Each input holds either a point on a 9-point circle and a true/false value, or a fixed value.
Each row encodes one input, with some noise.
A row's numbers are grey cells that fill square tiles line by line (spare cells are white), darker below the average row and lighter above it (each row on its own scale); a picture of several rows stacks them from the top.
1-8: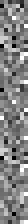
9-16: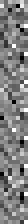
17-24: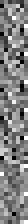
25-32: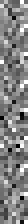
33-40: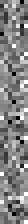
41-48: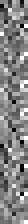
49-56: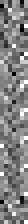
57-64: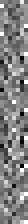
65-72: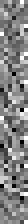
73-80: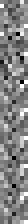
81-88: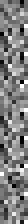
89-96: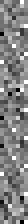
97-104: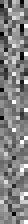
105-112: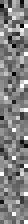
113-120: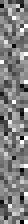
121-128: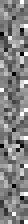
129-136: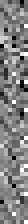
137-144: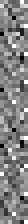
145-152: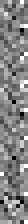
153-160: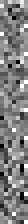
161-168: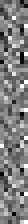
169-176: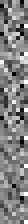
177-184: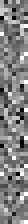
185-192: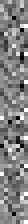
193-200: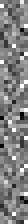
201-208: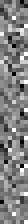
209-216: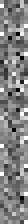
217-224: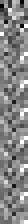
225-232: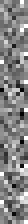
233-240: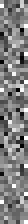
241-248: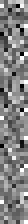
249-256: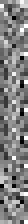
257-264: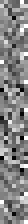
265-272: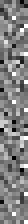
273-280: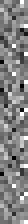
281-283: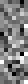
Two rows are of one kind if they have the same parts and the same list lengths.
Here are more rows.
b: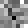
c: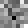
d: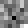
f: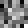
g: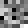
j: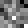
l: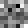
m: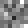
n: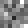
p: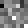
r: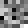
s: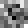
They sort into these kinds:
b, c, d, f, j, l, m, n, p, s
g, r

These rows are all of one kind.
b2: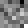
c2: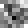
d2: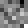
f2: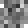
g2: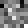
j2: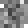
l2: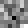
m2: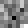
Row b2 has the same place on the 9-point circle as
d2 and j2.
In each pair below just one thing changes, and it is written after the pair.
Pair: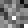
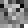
the place on the 9-point circle
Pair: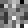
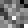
the place on the 9-point circle
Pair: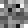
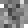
the place on the 9-point circle
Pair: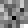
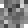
the place on the 9-point circle
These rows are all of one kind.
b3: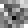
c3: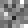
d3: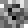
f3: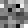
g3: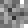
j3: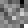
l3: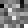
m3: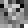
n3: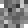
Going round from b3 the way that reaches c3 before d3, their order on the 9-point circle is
b3, l3, c3, g3, m3, j3, n3, f3, d3.
